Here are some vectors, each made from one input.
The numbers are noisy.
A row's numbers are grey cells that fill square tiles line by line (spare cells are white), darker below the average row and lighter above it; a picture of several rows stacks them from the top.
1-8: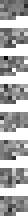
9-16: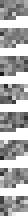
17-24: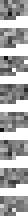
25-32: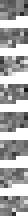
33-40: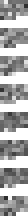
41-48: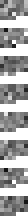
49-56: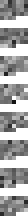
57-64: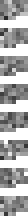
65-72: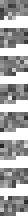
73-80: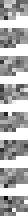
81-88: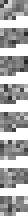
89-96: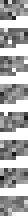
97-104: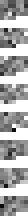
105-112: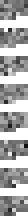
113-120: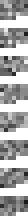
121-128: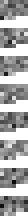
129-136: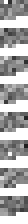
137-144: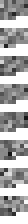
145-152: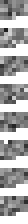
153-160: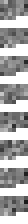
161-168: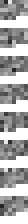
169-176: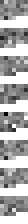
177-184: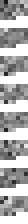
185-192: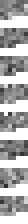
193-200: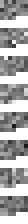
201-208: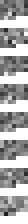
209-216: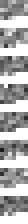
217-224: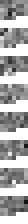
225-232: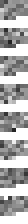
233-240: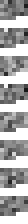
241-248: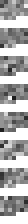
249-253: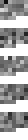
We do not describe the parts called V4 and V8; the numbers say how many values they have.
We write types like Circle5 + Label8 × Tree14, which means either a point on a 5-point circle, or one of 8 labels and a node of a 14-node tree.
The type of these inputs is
(Bool × Line6 × V4 + Line7) × V8.
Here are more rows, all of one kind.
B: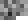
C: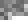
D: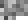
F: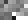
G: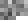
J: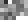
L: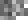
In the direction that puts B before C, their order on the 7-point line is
F, L, B, G, J, D, C.
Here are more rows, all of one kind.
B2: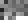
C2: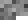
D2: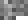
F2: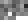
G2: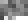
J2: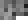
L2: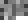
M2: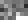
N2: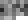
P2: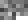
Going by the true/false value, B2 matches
J2, L2, M2 and P2.
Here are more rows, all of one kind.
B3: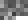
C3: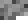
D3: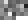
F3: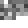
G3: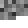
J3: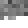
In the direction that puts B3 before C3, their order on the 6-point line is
F3, D3, B3, C3, G3, J3.
